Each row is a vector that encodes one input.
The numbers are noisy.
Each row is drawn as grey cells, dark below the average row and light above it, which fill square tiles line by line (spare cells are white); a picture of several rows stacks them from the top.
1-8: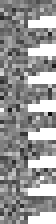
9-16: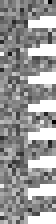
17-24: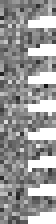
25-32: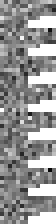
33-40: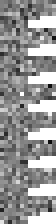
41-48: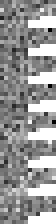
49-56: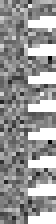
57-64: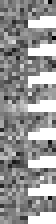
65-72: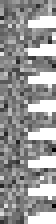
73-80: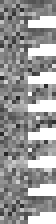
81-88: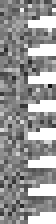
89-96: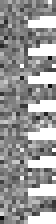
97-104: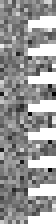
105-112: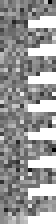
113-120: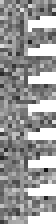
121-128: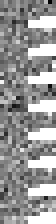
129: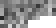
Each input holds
a point on an 11-point circle, together with either a point on a 10-point circle and a true/false value, or a fixed value.
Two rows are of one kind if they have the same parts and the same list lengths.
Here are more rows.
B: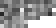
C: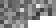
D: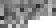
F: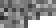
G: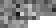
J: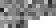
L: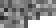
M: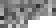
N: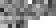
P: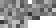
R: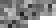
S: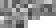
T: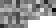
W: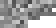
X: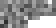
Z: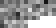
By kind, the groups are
B, C, G, J, N, P, R, S, T, W, Z
D, F, L, M, X

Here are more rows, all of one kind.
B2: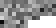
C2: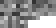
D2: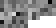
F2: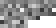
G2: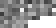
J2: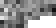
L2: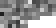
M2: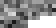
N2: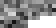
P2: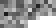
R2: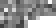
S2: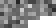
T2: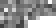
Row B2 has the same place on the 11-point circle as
F2 and J2.
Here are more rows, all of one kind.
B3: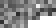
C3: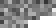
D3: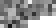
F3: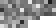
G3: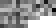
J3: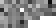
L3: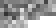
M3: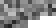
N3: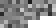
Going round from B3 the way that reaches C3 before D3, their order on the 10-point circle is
B3, G3, C3, D3, F3, L3, N3, J3, M3.
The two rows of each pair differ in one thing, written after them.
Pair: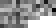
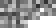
the place on the 10-point circle
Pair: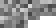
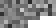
the place on the 11-point circle
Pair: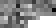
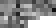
the place on the 10-point circle
